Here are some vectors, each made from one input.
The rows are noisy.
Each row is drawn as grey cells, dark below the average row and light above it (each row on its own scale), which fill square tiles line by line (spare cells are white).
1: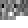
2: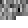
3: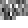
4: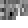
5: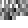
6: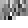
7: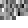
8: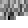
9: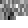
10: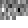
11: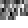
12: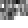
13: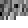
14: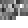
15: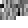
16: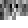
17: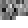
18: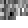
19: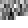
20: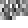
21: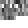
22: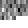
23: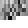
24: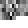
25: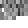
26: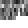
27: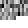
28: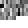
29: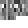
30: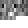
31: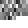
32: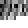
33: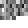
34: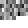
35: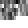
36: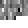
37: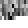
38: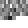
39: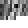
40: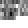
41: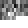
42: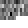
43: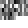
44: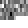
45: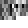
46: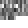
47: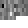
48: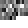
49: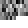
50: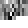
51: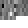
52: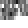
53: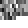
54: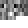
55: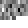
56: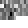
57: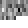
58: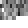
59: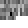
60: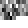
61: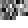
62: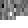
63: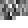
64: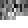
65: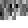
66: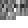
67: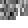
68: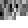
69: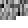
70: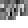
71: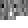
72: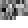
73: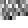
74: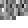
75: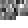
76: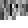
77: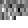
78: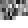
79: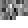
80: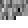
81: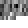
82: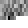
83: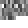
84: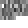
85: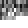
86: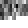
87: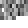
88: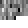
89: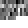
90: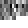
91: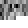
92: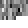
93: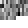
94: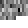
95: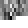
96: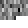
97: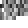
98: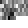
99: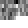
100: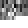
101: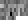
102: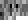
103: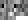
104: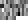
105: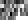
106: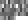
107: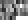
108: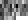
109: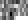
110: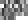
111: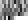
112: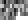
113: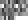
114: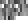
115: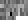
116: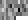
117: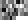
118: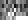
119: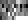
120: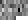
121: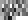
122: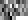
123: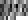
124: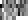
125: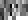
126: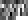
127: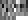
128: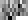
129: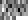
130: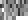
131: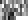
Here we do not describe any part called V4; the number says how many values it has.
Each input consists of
a point on a 6-point line, together with either a point on a 5-point line, or a value of V4.
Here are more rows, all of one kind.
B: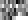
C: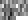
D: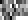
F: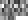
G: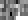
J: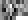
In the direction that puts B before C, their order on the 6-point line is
D, J, B, F, G, C.
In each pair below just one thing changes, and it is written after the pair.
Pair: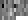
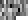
the value of V4
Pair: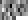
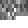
the value of V4
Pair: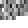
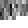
the value of V4
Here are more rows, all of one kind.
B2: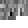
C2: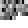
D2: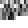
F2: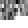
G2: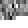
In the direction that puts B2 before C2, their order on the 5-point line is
B2, C2, F2, G2, D2.
